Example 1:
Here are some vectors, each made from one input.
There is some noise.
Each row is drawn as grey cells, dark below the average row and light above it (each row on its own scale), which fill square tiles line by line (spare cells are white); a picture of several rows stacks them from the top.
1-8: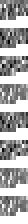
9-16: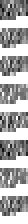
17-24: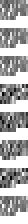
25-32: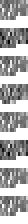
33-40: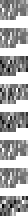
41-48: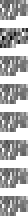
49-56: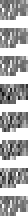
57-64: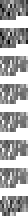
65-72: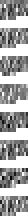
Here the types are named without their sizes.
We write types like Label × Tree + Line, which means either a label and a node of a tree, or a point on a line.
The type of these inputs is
Label.
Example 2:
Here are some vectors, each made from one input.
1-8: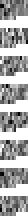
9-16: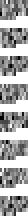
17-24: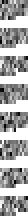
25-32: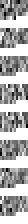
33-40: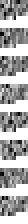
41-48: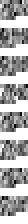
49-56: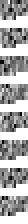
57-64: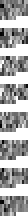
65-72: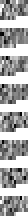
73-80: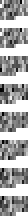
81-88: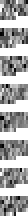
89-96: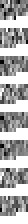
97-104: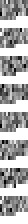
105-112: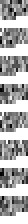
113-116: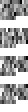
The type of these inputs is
Line18.
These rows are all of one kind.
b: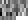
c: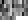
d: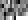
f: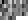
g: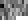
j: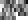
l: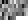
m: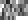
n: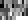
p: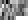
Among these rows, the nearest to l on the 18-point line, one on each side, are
f and p.
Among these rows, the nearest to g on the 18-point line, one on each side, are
d and n.
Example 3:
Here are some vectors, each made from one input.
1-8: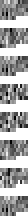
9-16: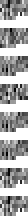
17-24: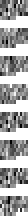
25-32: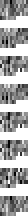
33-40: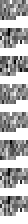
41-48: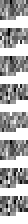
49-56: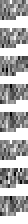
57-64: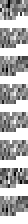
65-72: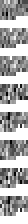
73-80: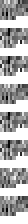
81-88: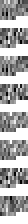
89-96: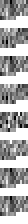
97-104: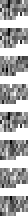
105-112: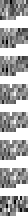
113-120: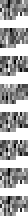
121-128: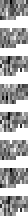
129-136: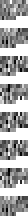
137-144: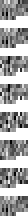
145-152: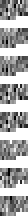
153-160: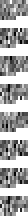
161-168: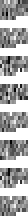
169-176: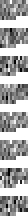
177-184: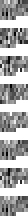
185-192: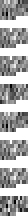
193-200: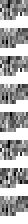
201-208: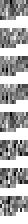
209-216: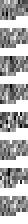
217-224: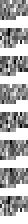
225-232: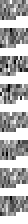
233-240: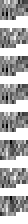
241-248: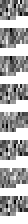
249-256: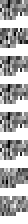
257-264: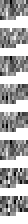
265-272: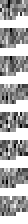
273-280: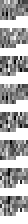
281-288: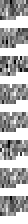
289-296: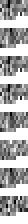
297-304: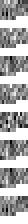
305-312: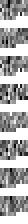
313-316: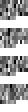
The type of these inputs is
Label5.
